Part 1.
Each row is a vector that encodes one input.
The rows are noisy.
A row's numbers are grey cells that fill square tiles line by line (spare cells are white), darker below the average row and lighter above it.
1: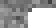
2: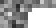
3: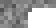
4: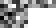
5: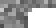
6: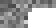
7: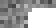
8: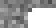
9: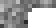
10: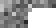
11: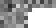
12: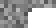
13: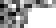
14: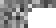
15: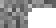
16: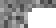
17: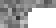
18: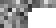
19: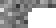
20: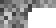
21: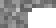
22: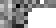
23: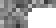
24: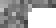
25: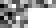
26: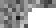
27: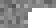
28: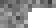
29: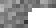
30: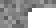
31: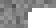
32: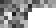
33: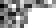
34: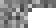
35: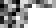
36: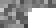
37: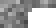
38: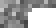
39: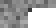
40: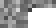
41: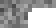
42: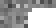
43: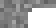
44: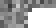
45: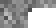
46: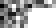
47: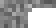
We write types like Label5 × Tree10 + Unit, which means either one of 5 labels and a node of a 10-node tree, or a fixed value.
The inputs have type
Bool × Label4 + Unit.
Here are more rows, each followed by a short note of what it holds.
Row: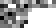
a fixed value
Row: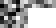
a fixed value
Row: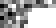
a fixed value
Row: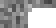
one of 4 labels and a true/false value
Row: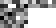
a fixed value
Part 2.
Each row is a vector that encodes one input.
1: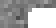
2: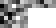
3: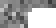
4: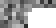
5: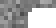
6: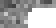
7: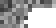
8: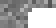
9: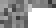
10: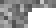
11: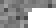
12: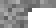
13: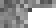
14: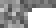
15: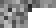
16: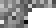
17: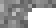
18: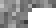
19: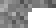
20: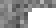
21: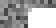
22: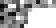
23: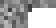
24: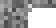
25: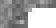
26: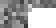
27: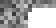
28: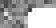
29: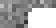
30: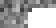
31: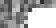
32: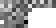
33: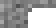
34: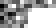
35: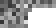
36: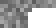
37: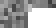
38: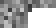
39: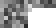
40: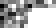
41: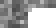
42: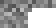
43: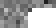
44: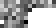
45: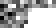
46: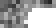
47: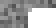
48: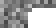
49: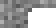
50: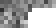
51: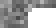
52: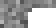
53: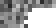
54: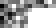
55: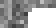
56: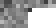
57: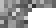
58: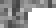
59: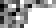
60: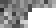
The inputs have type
Bool × Label7 + Unit.
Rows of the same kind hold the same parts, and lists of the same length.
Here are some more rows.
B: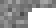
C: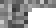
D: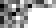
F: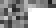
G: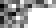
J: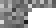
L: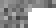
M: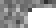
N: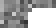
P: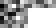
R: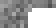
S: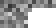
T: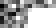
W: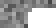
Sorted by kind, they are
B, C, F, J, L, M, N, R, S, W
D, G, P, T

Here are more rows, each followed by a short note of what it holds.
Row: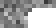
one of 7 labels and a true/false value
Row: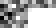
a fixed value
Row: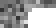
one of 7 labels and a true/false value
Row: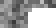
one of 7 labels and a true/false value
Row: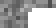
one of 7 labels and a true/false value
